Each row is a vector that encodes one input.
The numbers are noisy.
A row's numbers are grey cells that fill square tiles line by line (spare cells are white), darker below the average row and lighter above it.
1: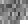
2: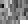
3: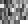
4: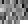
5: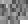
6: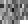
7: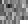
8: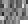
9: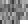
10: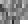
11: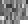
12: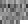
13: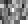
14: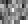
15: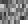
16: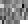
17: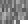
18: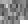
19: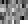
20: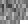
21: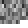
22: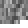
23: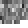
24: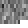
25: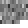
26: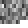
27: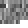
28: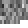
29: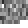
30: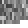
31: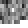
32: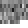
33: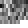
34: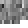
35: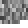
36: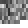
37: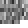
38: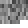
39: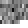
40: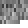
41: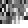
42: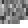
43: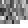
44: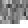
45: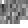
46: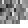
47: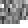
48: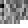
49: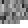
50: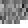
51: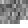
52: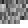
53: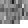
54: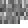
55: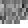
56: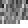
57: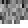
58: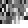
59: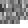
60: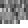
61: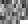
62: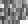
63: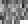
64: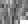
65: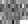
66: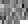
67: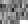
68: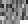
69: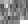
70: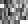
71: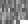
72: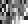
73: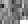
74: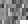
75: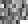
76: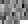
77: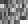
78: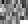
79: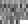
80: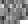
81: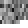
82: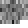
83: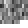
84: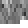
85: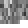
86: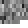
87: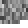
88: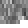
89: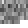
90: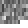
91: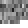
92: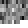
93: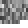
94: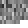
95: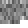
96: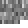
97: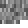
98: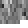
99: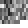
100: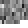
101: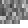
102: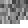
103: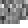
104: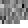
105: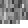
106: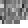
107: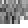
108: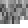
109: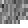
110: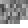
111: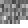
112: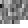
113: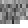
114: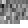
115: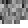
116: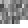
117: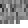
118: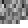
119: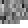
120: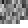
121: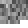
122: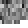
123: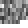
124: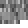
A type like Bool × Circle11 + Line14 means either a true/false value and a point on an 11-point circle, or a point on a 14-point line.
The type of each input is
List2(Line15).
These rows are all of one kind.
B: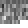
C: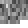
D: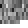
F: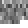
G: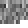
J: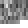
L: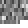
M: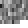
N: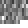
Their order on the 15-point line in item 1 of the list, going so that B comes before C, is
N, L, B, C, J, F, M, D, G.
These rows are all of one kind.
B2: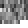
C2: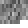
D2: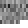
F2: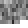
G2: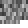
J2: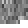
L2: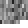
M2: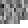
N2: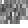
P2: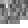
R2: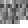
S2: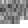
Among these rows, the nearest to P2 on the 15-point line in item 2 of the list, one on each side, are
G2 and M2.
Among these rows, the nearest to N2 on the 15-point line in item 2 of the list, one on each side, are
F2 and R2.
